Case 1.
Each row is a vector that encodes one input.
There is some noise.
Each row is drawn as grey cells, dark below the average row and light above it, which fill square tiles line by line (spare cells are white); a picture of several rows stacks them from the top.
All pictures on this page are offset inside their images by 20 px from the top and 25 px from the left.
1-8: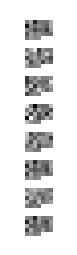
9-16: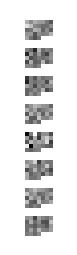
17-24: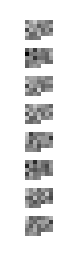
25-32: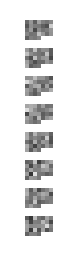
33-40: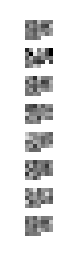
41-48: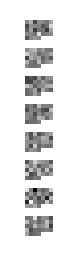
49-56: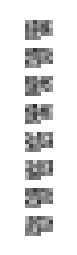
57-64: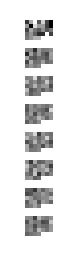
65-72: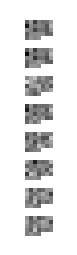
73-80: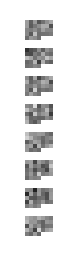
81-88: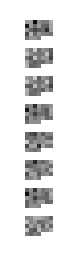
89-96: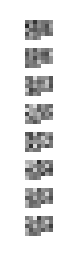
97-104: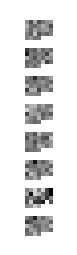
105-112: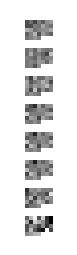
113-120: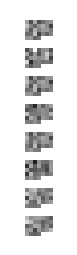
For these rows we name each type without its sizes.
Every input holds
either a point on a circle, or a fixed value.
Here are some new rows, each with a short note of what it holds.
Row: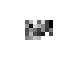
a fixed value
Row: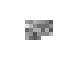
a point on a circle
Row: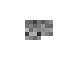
a point on a circle
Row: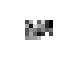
a fixed value
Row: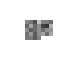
a point on a circle
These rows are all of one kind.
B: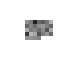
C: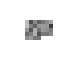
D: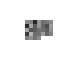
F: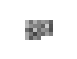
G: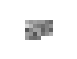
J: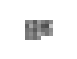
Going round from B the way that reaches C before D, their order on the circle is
B, C, F, G, J, D.
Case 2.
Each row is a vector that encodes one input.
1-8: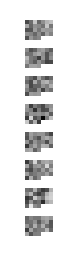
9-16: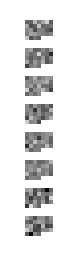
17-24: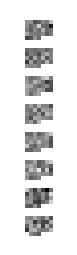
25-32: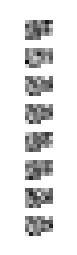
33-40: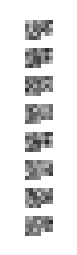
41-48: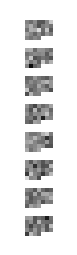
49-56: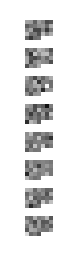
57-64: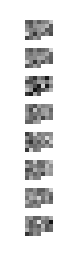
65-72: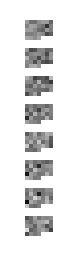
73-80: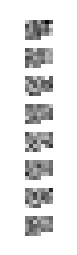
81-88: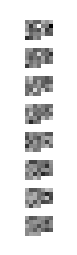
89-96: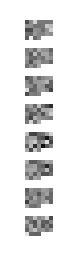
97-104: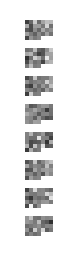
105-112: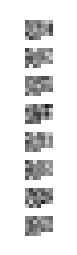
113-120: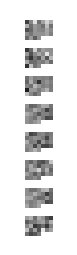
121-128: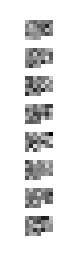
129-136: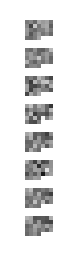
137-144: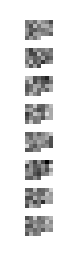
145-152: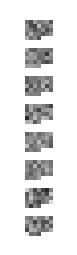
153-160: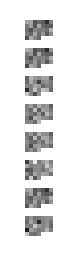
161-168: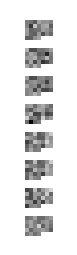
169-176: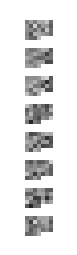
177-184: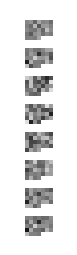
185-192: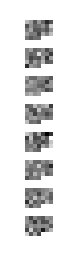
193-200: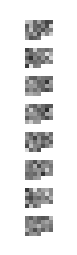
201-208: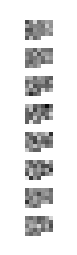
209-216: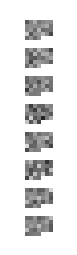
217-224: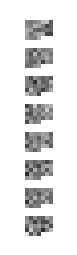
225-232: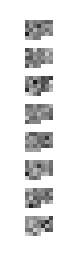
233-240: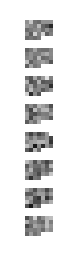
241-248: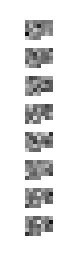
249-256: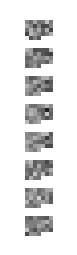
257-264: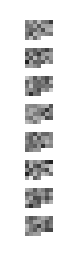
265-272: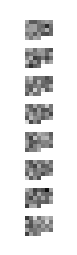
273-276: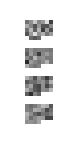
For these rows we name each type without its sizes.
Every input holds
a label.
